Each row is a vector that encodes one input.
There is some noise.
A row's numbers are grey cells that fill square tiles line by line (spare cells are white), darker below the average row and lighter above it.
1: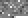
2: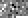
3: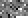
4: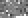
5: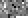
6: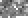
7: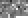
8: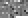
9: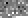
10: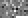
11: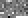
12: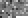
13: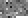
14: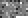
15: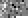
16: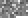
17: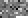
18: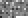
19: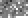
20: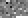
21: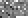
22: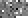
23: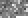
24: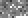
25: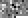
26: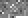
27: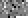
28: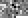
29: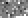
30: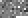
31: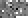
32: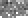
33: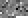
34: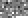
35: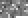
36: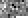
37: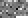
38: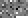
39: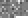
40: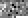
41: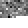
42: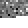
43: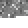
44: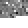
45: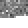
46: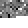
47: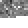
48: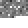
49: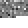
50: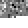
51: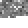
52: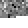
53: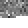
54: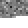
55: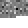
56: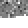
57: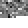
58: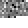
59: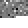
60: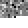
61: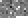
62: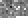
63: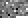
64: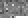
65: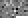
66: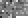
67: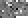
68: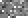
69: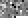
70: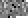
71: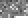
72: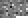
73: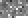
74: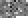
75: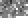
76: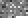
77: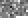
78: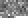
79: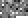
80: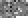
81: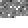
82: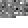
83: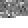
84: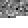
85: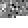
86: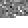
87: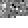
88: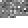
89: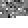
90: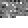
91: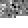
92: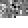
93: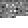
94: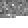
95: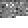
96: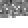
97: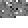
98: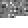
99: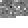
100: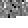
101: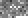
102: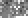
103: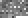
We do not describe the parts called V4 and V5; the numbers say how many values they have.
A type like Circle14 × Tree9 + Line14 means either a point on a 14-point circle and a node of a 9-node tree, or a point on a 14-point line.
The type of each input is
(Bool × Circle6 + V4) × V5 + Line3 × Line3.
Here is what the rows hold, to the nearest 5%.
About 20% of them hold a point on each of two 3-point lines. The rest hold a value of V5, together with either a point on a 6-point circle and a true/false value, or a value of V4.
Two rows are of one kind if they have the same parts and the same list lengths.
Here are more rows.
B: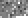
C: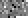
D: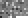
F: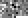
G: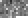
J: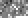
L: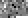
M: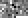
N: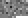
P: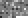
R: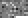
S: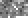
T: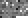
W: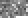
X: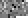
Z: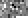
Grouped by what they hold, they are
B, N
C, F, L, M, X, Z
D, G, J, P, R, S, T, W

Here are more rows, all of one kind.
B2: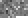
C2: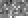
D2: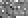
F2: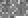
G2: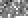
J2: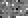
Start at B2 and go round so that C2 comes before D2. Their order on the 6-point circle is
B2, J2, C2, G2, F2, D2.
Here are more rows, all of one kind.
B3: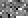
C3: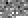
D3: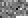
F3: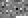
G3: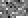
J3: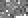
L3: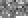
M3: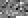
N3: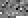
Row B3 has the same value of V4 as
C3 and G3.
